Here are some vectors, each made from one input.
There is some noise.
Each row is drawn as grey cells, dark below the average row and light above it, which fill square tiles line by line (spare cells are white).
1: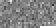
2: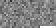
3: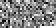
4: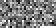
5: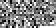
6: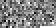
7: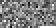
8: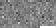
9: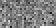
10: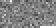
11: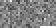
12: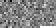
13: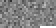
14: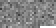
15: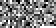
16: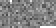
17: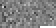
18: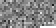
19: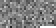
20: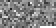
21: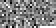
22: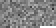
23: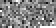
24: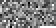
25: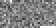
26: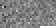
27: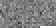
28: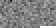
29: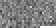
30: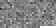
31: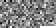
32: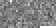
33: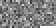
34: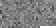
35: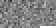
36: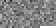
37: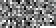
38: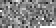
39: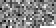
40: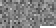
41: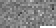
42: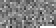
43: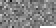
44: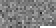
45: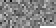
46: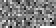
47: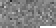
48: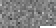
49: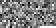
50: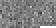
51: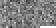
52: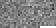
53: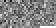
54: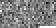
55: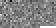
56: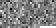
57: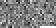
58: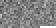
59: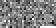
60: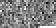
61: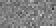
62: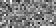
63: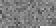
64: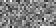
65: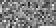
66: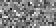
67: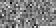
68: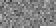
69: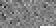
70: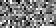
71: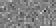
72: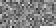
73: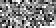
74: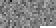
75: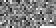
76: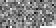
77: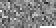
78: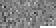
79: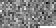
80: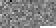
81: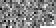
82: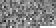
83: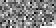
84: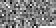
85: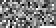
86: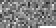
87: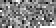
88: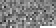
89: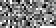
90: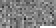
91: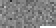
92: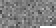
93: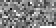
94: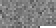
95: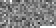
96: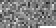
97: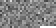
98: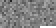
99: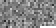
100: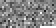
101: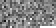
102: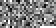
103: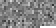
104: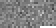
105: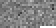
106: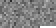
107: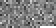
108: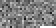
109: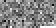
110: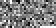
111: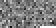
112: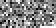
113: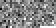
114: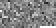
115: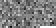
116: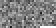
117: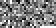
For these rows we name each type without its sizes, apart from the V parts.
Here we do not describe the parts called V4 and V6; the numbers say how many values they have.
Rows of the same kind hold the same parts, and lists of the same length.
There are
3 kinds of row.
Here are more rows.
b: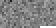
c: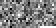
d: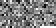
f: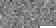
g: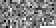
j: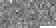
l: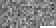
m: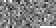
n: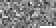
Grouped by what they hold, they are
b, f
c, n
d, g, j, l, m

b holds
a point on each of two lines.
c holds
a value of V4.
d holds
a point on a line and a value of V6.
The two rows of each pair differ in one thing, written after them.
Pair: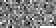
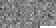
the value of V6
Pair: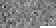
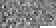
the place on the line
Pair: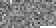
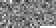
the place on the line
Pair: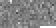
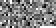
the place on the line
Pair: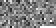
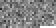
the place on the line
